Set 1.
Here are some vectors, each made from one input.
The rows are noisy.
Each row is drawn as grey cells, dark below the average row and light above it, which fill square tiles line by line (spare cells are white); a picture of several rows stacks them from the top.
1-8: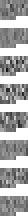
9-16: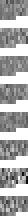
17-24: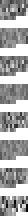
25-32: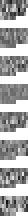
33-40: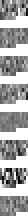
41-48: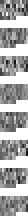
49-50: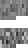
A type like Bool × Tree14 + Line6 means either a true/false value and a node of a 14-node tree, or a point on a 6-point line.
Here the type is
Bool × Bool × Bool × Circle6 + Unit.
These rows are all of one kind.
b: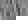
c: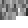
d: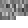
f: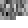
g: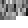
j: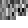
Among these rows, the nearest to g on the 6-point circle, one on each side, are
d and j.
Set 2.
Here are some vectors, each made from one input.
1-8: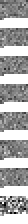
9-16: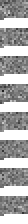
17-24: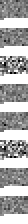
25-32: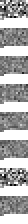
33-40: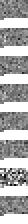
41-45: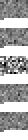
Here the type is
Bool × Line3 × Line5 + Unit.
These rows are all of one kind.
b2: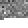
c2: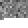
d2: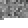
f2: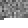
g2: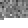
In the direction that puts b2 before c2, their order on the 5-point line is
d2, b2, c2, g2, f2.
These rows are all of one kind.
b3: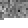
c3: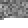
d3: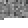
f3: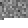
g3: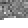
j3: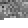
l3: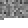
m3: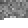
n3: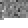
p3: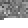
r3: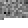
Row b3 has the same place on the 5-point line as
c3 and p3.
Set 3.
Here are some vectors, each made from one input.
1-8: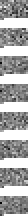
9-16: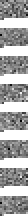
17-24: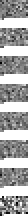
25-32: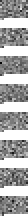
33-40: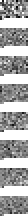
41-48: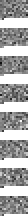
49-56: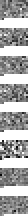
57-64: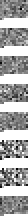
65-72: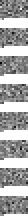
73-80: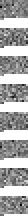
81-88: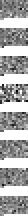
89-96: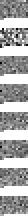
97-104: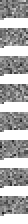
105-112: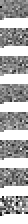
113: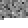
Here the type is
List2(Line10).
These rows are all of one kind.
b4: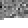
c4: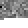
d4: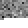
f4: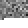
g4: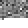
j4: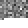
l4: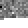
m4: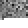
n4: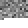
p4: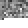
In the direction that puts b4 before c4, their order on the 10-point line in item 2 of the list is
p4, b4, c4, f4, j4, n4, l4, m4, g4, d4.
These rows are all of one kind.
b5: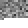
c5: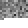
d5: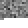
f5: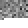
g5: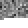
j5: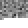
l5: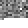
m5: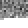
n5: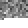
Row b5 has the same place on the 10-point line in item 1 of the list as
c5, f5 and n5.
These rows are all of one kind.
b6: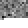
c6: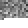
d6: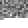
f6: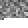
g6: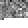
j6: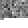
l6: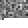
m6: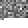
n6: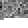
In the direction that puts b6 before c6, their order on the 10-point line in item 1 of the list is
m6, l6, b6, j6, n6, d6, c6, f6, g6.
